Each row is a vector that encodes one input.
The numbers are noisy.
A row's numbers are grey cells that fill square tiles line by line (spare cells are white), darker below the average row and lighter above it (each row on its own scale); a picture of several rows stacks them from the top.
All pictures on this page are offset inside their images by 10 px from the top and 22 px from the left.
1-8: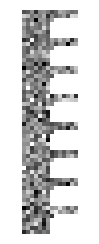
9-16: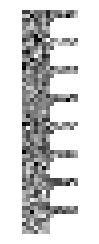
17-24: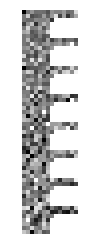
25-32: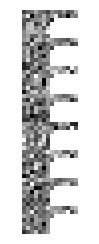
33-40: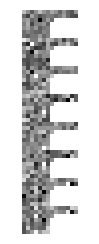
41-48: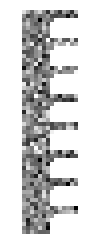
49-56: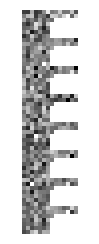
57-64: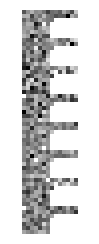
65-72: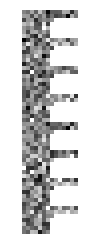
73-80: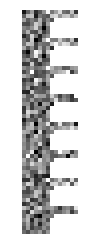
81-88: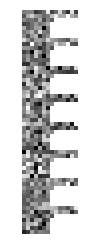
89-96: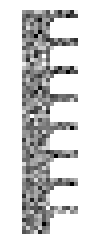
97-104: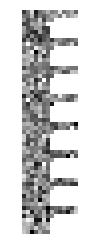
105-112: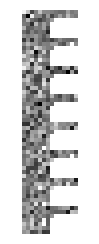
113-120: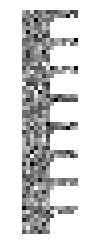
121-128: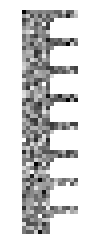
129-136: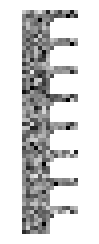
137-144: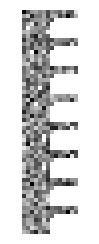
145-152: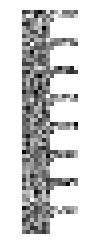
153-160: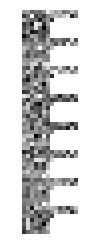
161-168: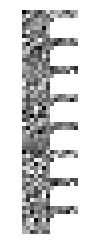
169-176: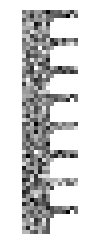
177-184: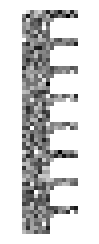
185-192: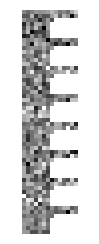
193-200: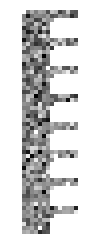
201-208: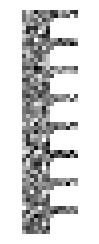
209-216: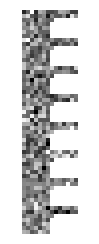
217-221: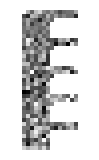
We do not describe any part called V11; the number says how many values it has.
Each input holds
a true/false value, together with either a point on a 5-point circle, or a value of V11.
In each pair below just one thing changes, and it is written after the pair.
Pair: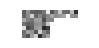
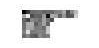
the value of V11
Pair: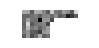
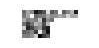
the true/false value
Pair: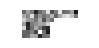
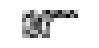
the true/false value
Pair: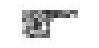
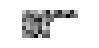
the true/false value
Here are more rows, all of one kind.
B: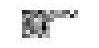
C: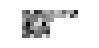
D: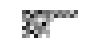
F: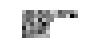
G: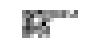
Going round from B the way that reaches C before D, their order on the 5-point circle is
B, G, F, C, D.
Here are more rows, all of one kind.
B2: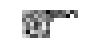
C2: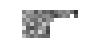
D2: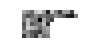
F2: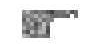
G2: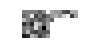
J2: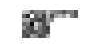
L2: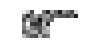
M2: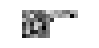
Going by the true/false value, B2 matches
C2 and F2.
